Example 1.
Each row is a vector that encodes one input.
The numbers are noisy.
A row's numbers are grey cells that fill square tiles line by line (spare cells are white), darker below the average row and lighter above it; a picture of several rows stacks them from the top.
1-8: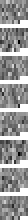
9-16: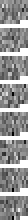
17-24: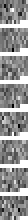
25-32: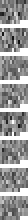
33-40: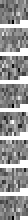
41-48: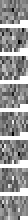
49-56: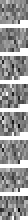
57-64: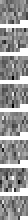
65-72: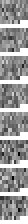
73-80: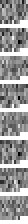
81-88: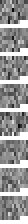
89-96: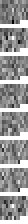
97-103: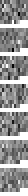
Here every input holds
either a point on a 10-point circle, or a point on a 3-point line and a point on a 5-point line.
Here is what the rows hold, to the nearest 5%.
About 60% of them hold a point on a 10-point circle. The rest hold a point on a 3-point line and a point on a 5-point line.
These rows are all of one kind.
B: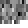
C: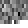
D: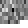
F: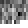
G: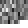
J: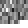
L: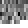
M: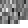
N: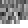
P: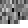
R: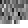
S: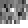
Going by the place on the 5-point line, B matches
C, G, J and M.
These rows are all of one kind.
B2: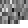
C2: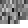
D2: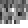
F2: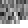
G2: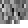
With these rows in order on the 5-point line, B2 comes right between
C2 and G2.
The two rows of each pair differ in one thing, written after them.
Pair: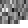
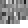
the place on the 5-point line
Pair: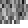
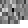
the place on the 3-point line
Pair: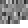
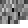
the place on the 5-point line
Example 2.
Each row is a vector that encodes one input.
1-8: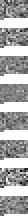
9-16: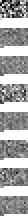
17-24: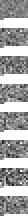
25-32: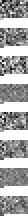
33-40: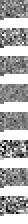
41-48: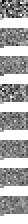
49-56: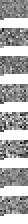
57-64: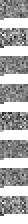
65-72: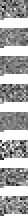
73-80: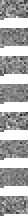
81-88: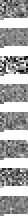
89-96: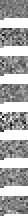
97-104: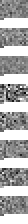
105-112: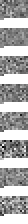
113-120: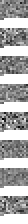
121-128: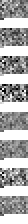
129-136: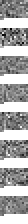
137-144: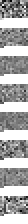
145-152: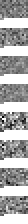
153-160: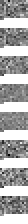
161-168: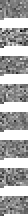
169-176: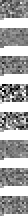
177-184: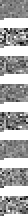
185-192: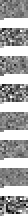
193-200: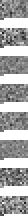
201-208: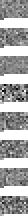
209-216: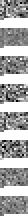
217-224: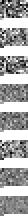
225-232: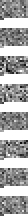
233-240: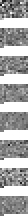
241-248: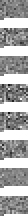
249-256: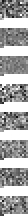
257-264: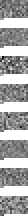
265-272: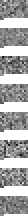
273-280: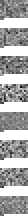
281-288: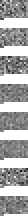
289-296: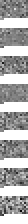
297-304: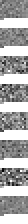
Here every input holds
one of 11 labels, together with either a point on a 9-point circle, or a fixed value.
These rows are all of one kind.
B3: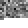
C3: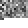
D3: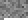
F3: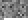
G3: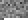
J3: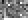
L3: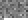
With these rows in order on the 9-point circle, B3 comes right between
C3 and F3.
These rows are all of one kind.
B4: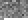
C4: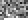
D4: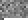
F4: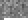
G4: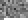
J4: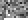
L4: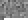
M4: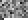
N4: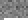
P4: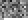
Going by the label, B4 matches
C4, N4 and P4.
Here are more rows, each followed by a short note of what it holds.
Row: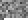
a point on a 9-point circle and one of 11 labels
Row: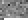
a point on a 9-point circle and one of 11 labels
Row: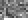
a point on a 9-point circle and one of 11 labels
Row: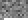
a point on a 9-point circle and one of 11 labels
